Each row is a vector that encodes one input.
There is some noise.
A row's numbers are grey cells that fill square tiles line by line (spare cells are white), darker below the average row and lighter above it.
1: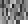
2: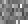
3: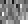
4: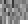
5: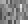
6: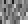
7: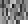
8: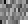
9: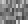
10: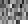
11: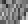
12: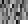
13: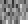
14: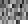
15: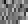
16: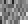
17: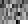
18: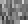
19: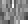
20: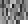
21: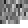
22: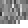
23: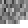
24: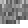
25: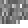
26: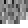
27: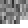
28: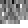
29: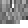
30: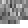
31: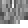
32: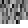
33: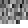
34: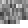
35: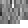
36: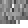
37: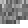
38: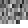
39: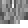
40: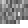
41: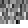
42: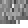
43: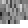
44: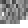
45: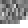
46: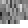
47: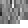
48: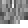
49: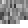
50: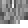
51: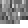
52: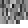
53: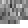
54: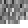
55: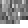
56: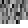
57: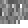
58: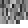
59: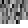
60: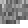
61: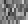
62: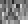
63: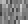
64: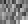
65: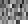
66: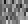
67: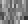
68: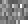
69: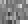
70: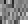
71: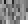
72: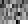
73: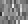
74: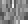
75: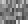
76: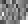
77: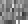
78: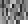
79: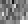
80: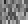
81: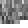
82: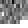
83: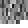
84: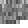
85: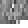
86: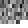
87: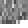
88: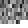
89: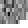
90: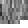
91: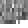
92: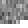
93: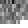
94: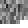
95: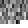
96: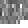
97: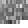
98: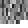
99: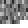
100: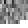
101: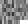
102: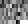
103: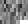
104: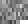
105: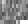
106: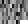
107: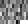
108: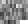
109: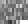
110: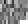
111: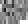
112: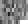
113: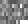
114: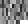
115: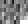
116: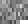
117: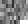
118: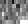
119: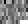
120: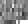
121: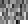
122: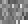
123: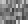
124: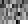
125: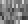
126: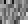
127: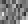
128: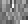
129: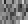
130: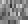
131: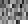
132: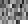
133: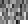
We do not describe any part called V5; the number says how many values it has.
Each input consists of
a value of V5, together with a list of up to two points on a 7-point line.
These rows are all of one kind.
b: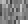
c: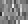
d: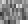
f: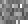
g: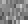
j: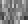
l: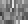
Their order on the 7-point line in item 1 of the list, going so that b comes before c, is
d, g, b, j, l, c, f.
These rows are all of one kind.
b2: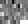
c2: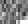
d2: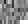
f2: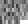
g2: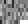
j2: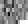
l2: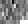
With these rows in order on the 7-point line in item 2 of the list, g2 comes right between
d2 and j2.
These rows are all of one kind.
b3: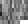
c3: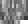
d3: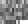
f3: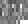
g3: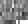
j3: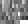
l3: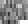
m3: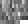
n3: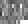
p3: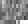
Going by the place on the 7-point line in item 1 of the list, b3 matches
c3, j3 and m3.
